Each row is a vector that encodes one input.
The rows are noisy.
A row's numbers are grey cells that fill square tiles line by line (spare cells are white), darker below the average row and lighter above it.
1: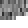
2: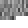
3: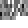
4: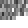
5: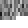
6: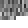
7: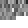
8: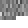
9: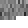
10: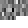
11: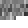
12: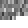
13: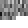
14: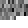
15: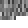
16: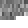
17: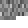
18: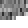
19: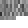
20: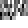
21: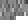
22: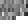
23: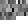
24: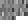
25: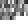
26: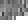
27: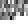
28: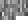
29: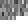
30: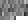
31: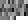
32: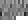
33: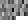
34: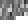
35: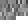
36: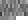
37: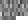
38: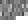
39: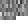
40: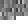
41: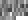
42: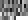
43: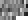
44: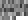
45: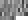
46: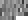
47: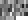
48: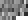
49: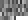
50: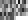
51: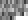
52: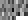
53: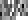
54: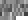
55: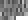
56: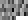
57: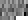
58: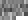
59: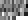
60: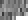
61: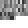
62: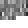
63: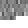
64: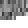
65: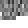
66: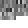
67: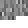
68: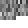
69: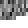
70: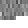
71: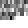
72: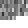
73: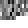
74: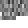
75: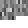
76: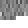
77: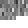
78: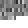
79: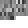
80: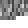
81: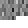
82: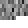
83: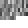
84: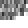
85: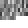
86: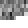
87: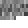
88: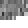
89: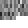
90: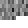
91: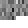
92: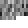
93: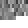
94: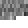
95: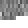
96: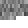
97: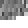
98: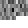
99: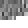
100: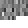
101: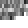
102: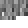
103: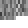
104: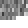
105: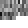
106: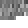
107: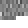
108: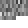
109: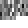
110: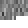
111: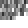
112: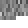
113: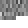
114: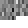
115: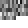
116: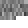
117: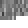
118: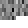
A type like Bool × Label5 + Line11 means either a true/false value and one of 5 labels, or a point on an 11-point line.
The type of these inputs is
Bool × (Line6 + Line7).
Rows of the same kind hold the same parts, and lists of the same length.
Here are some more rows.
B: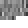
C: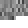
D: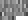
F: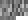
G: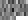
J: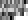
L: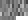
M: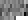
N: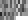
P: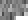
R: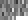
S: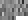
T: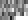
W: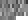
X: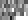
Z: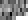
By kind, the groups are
B, C, D, F, J, L, P, S, T, W, X
G, M, N, R, Z

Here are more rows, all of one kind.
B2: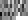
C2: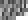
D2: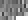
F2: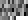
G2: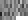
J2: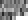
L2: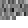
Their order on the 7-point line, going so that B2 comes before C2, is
F2, J2, G2, B2, D2, L2, C2.
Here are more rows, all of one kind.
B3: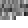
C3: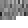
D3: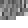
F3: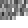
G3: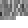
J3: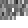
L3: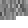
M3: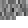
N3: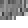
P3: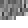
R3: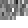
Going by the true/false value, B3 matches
C3, G3, L3 and M3.
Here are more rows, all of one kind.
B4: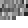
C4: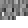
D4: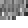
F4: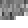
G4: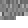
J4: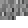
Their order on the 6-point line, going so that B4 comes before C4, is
B4, G4, F4, J4, D4, C4.
